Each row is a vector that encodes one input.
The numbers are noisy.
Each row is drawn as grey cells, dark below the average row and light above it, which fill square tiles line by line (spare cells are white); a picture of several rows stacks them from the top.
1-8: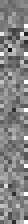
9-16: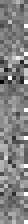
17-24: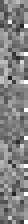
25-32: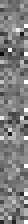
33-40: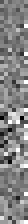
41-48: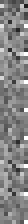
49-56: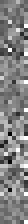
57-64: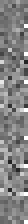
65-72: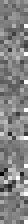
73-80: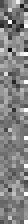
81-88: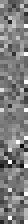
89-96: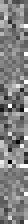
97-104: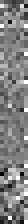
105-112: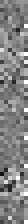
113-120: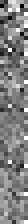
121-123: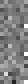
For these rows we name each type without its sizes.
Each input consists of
a list of points on a line.
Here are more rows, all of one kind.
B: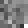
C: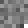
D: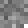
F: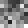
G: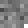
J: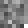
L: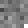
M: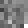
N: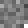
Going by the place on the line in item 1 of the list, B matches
G, L and M.
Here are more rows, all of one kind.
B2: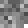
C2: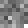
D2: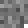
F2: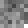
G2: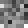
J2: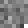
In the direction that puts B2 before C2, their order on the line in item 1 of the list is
G2, D2, J2, B2, C2, F2.
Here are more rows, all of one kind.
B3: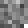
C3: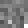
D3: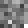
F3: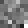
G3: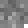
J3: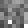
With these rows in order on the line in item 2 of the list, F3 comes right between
B3 and D3.
